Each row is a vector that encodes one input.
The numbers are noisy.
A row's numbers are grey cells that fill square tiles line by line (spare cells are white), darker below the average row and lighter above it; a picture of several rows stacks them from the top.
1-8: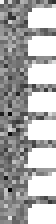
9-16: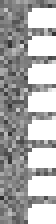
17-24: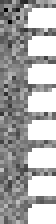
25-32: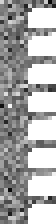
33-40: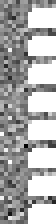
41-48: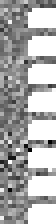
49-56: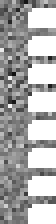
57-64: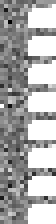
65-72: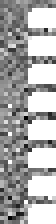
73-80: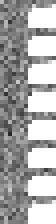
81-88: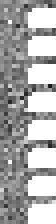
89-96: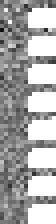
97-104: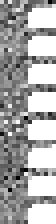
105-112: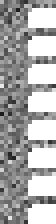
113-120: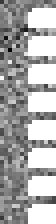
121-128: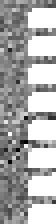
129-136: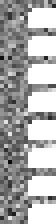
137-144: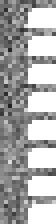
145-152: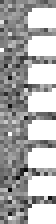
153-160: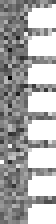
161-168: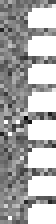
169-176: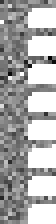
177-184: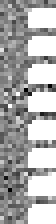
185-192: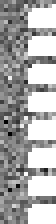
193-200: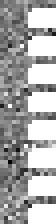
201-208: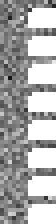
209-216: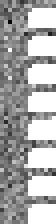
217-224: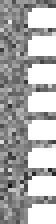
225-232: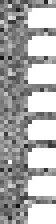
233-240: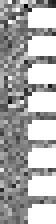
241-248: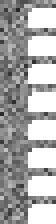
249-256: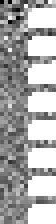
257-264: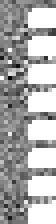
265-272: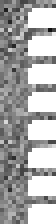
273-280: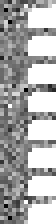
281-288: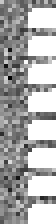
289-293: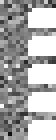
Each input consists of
either a point on a 14-point circle and a true/false value, or a list of up to three points on an 8-point line.
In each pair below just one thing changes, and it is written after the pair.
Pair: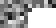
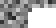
the true/false value
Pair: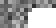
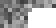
the place on the 14-point circle
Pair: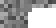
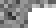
the place on the 14-point circle
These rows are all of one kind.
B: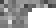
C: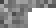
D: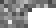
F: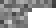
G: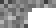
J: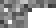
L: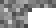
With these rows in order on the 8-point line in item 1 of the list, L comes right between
D and J.
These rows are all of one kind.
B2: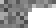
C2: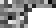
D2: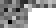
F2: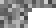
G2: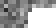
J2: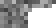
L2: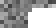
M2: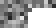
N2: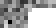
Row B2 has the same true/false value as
G2, J2 and L2.
